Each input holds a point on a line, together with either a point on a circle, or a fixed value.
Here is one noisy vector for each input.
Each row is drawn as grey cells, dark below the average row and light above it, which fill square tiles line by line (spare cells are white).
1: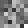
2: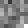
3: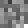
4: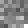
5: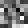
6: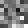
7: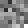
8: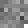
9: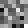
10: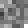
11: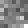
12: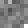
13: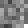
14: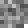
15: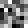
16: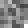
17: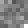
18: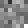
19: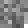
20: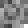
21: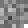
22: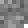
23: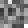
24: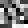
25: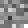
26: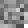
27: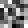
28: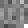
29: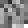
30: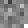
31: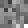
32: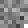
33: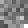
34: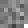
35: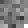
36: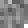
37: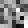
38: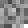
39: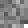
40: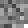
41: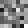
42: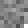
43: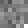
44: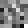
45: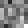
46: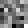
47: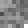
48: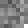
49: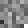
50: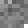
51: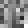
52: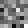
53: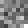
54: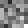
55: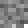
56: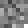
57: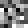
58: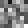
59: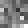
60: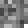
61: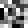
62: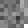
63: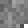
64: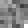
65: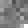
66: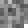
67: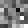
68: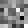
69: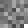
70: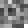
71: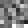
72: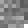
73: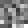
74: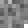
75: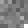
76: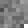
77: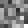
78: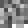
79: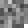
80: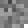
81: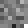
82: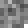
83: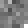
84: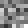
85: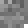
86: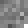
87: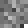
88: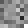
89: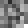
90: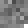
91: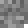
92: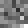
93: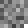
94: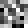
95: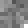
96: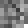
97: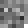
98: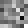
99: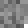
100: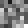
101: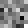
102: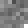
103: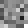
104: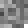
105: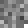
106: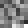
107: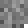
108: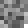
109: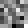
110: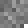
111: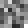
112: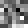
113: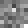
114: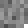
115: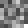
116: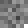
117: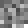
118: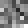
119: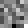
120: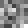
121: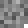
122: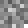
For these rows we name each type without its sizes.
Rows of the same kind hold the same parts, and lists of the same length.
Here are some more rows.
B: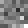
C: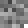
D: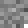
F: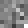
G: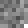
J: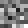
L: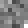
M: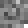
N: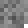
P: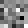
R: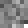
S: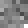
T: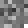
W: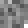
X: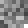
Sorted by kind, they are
B, L, S, T, W, X
C, D, F, G, J, M, N, P, R

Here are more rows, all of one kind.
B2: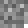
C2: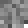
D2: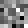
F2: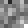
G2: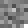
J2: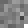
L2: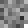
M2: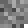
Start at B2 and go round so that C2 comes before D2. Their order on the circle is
B2, G2, L2, C2, J2, D2, M2, F2.
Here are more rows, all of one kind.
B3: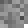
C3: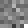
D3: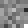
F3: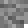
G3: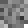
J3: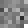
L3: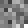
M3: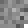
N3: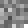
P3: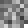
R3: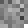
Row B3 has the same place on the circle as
G3, J3, P3 and R3.
